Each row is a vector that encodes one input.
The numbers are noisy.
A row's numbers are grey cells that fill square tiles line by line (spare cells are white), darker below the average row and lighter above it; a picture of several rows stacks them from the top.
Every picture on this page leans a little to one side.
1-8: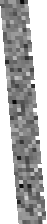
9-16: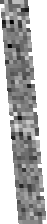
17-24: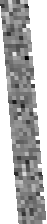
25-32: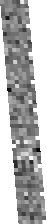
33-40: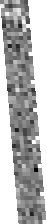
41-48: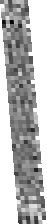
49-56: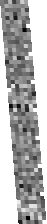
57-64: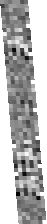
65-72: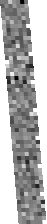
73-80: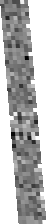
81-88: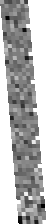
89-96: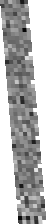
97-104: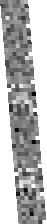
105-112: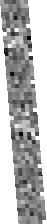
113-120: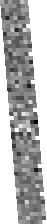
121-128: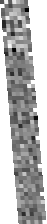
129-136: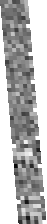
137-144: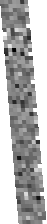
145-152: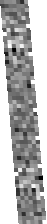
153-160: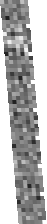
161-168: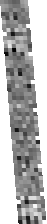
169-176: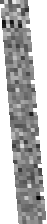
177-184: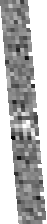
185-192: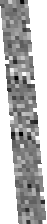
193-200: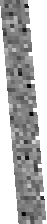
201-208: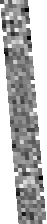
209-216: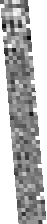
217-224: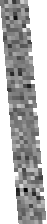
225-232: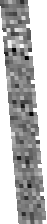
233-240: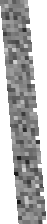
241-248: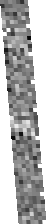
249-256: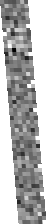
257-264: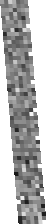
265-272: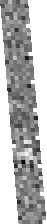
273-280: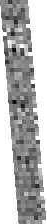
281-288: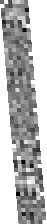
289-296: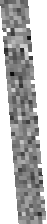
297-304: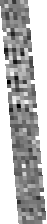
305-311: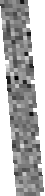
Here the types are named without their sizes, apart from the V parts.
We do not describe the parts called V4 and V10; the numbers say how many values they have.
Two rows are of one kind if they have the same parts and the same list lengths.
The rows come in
3 kinds.
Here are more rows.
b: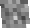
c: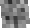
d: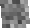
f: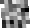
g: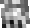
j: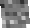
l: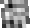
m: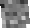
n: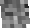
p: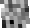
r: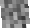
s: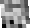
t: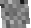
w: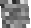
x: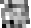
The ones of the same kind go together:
b, c, d, j, m, n, r, t
f, g, l, p, s, x
w

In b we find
four true/false values and a value of V10.
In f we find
a point on a circle, a point on a line and a value of V4.
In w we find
a value of V10.
